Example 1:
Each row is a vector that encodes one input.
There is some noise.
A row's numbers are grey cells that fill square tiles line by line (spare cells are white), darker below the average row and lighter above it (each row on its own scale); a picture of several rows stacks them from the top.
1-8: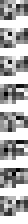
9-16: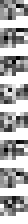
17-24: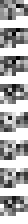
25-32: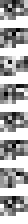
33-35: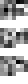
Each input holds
a point on a 6-point line.
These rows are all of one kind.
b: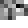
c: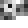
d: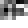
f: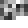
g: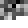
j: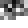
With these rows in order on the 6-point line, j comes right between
b and g.
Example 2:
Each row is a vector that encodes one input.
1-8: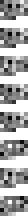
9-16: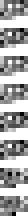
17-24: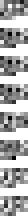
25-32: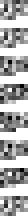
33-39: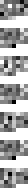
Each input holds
a point on a 7-point line.
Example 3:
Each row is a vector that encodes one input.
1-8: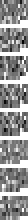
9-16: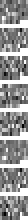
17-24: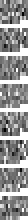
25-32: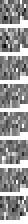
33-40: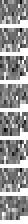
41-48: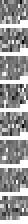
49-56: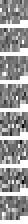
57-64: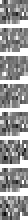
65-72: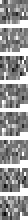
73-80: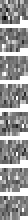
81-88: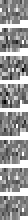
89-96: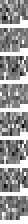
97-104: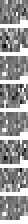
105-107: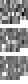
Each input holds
a point on an 11-point line.
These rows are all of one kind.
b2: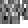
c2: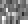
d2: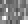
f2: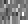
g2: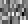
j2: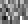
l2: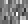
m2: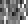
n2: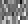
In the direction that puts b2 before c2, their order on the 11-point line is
j2, b2, l2, g2, c2, d2, m2, n2, f2.
